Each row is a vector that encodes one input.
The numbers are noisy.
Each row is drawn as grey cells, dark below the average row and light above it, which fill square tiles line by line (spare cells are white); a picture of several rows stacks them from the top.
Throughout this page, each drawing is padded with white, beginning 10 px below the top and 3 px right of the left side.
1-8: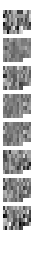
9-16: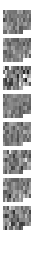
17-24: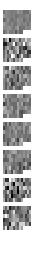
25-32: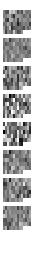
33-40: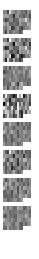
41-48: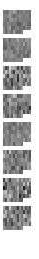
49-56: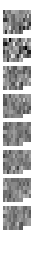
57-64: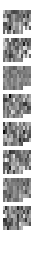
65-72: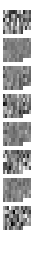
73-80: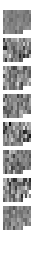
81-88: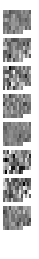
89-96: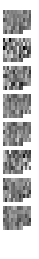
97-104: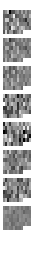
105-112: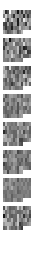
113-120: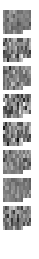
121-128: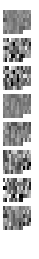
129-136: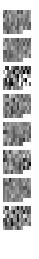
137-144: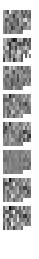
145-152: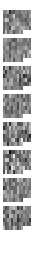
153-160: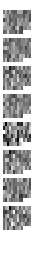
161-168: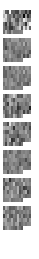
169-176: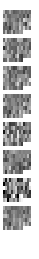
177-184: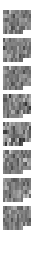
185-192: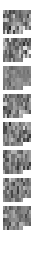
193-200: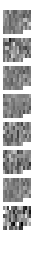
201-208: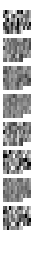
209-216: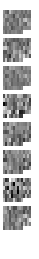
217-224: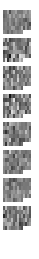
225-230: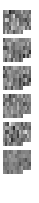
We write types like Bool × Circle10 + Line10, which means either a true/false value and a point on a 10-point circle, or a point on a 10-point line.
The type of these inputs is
(Bool × Bool × Bool + Unit) × (Tree16 + Unit).
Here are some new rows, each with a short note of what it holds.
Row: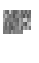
a node of a 16-node tree
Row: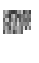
three true/false values
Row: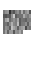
a fixed value
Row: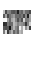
three true/false values
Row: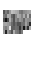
a node of a 16-node tree
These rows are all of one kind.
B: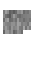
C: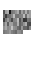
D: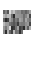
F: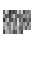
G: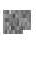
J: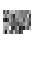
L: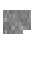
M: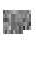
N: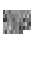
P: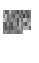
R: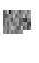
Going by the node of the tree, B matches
D, F, L and M.
